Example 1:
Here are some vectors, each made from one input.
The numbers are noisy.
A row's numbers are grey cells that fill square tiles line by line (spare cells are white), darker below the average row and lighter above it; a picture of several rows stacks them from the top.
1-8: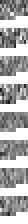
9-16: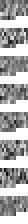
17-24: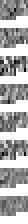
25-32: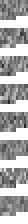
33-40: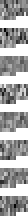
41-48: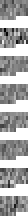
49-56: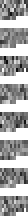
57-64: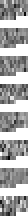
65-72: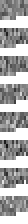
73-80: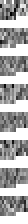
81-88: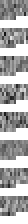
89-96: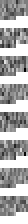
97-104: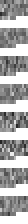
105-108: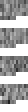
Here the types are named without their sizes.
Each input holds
a point on a line.
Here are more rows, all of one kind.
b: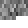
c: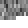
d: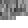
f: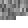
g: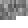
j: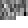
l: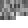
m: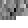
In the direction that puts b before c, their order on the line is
l, j, g, f, b, m, d, c.
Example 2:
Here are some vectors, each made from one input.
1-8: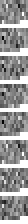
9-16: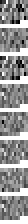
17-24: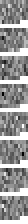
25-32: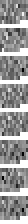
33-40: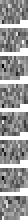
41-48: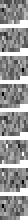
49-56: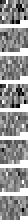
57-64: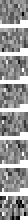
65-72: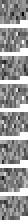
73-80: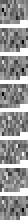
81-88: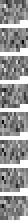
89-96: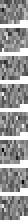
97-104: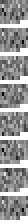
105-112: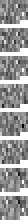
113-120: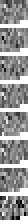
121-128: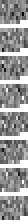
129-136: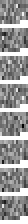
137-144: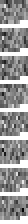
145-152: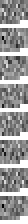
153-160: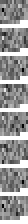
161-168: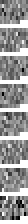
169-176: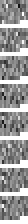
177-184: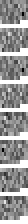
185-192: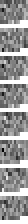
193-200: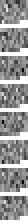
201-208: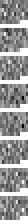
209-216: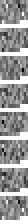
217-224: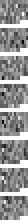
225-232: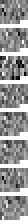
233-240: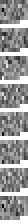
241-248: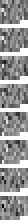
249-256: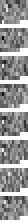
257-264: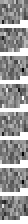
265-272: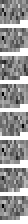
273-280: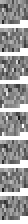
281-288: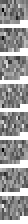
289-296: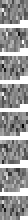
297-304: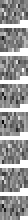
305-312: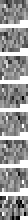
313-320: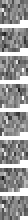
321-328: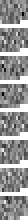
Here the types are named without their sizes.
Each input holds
either a point on a circle, or a fixed value.
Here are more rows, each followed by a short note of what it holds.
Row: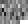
a point on a circle
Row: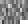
a point on a circle
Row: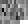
a point on a circle
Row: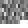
a point on a circle
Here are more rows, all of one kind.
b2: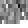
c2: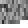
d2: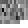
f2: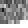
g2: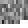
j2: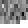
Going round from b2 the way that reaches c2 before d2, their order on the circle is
b2, c2, g2, j2, d2, f2.
